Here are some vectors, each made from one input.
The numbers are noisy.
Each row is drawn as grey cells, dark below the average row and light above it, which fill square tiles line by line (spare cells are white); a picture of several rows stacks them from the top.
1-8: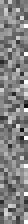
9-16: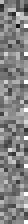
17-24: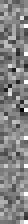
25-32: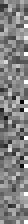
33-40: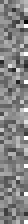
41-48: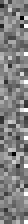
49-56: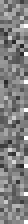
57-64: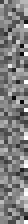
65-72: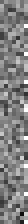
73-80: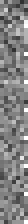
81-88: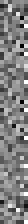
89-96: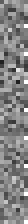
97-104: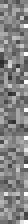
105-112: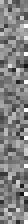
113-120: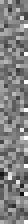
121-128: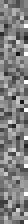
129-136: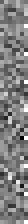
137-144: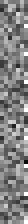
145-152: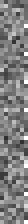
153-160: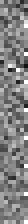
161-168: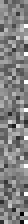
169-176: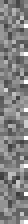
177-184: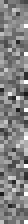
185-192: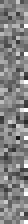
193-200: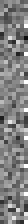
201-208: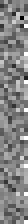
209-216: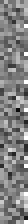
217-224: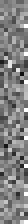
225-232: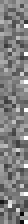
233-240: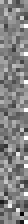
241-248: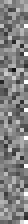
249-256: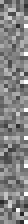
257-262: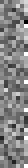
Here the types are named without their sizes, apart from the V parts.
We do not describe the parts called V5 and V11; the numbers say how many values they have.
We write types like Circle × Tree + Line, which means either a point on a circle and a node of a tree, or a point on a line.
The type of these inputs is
Bool × (Line × V5 + V11).
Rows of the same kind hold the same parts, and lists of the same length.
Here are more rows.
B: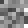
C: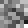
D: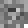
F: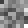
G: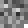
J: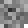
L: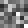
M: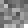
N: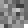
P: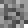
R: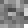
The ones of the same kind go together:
B, C, D, F, G, J, M, N, P, R
L

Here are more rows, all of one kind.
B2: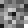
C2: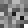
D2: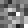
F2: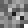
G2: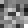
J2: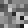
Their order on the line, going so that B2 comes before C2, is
B2, G2, D2, J2, F2, C2.
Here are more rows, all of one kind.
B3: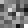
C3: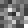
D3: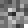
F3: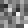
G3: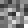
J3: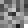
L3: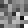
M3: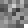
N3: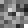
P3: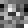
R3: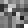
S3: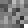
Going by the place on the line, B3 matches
D3, M3 and R3.
